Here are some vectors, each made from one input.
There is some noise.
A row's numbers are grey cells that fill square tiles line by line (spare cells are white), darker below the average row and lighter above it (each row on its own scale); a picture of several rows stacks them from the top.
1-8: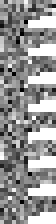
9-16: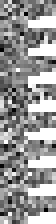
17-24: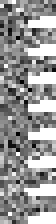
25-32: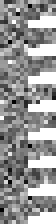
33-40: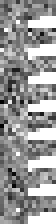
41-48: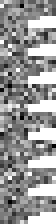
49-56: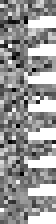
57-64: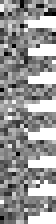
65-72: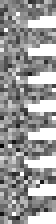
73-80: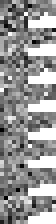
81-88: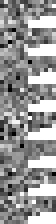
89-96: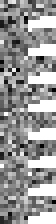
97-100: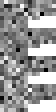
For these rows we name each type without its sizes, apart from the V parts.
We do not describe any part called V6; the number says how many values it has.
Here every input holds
a value of V6, together with either a point on a circle, or a node of a tree.
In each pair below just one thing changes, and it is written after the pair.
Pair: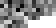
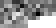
the value of V6
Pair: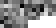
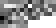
the node of the tree
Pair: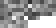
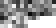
the node of the tree
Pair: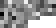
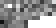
the value of V6
